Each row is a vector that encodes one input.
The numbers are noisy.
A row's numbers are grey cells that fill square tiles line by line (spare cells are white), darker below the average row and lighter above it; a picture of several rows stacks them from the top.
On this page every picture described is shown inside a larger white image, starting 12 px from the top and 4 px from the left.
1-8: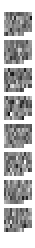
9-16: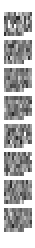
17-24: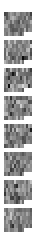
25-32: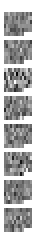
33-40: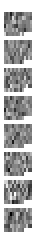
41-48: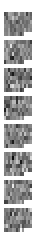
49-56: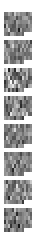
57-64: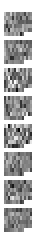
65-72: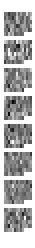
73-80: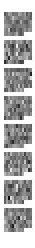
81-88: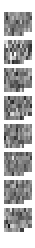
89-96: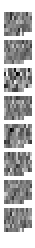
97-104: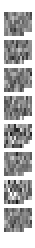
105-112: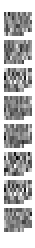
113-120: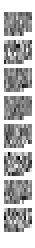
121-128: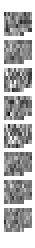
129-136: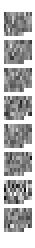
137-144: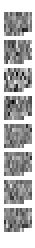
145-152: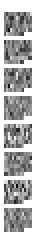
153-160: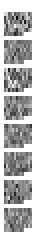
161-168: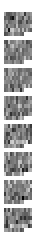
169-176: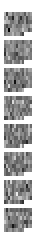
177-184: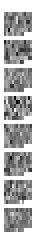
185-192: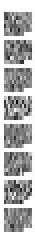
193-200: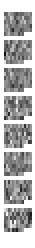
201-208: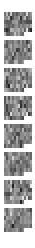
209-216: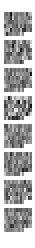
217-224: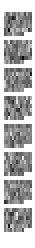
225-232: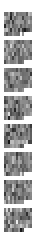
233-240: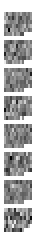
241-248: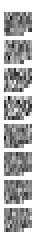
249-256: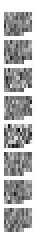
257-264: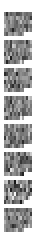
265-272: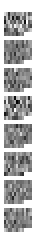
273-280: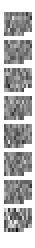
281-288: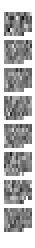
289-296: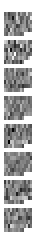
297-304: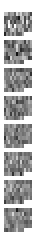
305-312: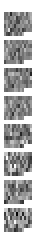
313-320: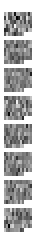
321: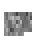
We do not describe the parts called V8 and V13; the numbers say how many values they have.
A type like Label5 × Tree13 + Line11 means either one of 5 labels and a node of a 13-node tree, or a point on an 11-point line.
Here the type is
Bool × V13 + (Label5 + Tree10) × Tree12 + V8.
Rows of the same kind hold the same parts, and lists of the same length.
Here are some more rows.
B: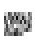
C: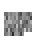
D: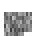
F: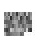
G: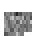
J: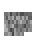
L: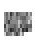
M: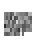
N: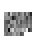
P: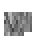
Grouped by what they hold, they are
B
C, G, J, P
D, L, M
F, N

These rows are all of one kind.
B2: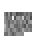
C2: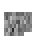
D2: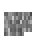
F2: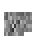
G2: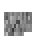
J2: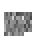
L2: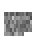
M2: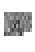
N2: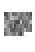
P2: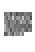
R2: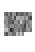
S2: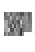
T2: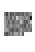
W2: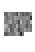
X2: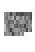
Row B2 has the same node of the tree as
J2, L2, P2 and X2.
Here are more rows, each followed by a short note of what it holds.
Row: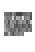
one of 5 labels and a node of a 12-node tree
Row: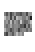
one of 5 labels and a node of a 12-node tree
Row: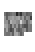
one of 5 labels and a node of a 12-node tree
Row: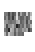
a true/false value and a value of V13
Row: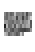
a node of a 10-node tree and a node of a 12-node tree
